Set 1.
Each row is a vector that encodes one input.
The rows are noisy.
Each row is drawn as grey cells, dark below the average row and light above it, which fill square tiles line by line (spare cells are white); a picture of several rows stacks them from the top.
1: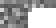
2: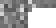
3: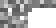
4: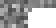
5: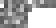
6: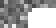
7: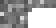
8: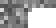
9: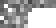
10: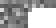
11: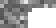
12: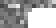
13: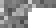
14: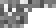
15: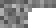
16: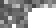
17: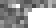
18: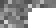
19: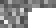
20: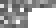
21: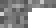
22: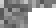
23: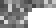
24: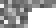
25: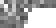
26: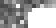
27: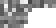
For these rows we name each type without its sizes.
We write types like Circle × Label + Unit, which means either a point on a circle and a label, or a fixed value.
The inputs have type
Line × Line.
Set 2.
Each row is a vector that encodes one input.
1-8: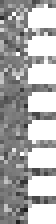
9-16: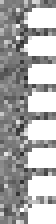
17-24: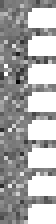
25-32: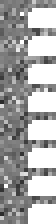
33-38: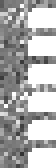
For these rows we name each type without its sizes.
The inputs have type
Label.
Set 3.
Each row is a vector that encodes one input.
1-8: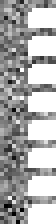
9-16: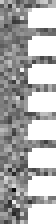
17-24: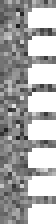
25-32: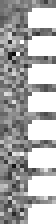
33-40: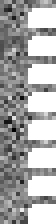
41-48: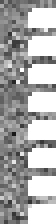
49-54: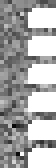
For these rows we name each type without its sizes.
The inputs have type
Line.
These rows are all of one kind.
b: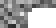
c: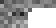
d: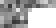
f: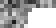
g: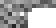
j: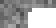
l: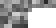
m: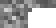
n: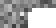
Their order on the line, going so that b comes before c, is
b, g, n, l, m, j, c, f, d.
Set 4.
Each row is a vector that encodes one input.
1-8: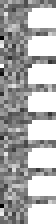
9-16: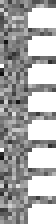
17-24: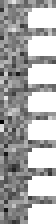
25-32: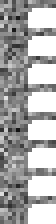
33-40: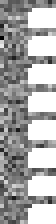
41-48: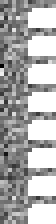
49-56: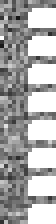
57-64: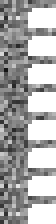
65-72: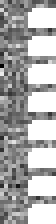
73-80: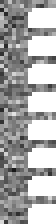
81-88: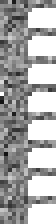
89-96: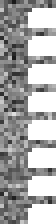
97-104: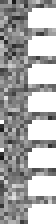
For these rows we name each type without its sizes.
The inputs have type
Bool × Bool × Bool × Bool.
